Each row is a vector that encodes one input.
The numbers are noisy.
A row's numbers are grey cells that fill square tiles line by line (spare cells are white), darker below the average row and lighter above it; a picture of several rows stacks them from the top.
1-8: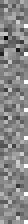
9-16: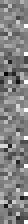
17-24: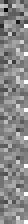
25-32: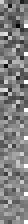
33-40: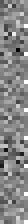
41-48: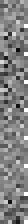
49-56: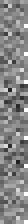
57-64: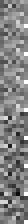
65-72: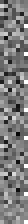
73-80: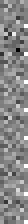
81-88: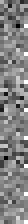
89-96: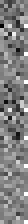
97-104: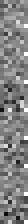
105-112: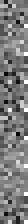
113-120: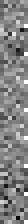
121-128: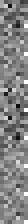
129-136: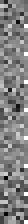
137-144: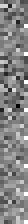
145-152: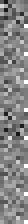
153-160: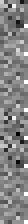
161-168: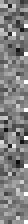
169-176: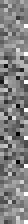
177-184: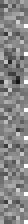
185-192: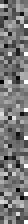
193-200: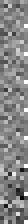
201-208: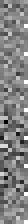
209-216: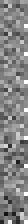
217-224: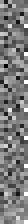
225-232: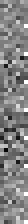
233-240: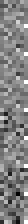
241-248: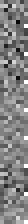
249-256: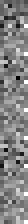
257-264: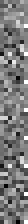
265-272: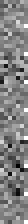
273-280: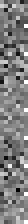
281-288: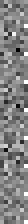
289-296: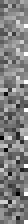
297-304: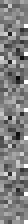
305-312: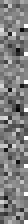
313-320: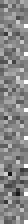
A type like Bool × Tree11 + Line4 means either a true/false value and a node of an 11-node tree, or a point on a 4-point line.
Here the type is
Circle6 × Line10 + Line15.
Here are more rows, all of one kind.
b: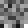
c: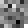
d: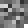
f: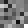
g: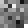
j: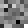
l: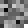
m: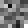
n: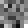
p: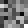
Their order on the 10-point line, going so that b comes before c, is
b, n, m, c, g, j, f, l, d, p.
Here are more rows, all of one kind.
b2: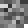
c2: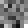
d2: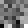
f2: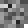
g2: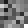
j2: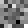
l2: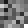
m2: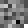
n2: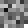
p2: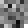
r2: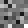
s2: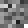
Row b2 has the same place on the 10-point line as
g2, l2 and n2.
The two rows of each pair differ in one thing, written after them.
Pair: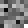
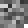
the place on the 6-point circle
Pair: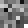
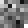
the place on the 10-point line
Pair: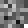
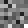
the place on the 6-point circle
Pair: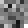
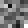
the place on the 6-point circle
